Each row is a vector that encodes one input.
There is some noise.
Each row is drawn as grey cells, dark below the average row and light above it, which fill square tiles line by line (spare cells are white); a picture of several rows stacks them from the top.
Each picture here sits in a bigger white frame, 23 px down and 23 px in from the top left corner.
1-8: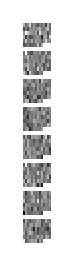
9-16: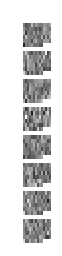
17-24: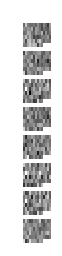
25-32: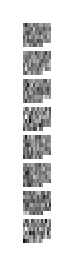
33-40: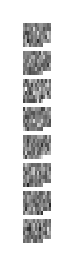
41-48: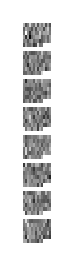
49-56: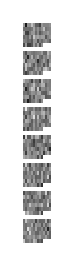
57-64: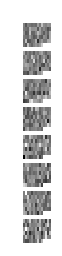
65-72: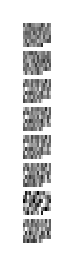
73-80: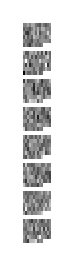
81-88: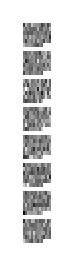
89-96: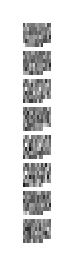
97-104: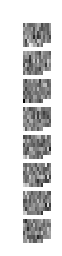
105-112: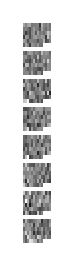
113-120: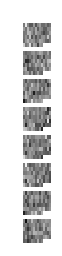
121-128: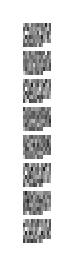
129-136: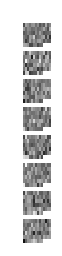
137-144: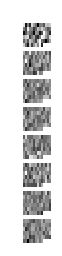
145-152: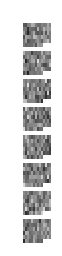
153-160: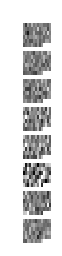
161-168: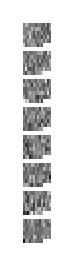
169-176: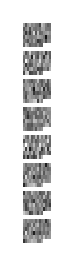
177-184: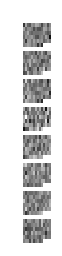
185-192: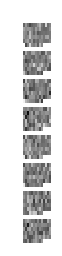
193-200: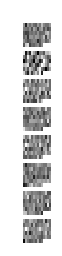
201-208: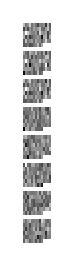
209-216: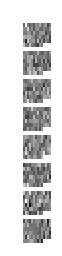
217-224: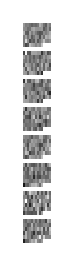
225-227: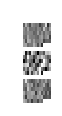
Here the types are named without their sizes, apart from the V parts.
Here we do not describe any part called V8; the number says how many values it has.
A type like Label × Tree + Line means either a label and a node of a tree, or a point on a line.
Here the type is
List(Bool × V8).
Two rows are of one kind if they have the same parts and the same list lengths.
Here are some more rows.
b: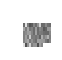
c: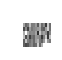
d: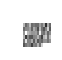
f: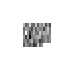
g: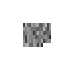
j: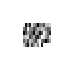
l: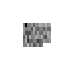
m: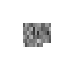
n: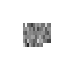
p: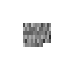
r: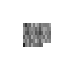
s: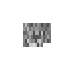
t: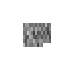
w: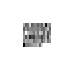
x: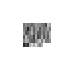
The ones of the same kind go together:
b, g, m, n, p, s, t
c, d, f, w
j
l, r, x

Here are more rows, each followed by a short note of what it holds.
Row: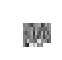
a list of two items
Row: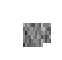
a list of three items
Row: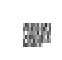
a list of one item
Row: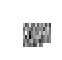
a list of one item
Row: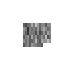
a list of three items
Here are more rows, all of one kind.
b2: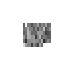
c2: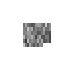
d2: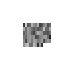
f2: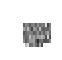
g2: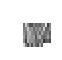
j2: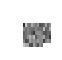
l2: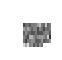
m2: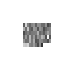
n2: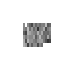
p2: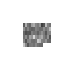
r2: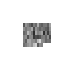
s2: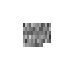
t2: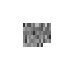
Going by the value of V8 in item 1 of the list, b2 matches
c2, g2 and n2.
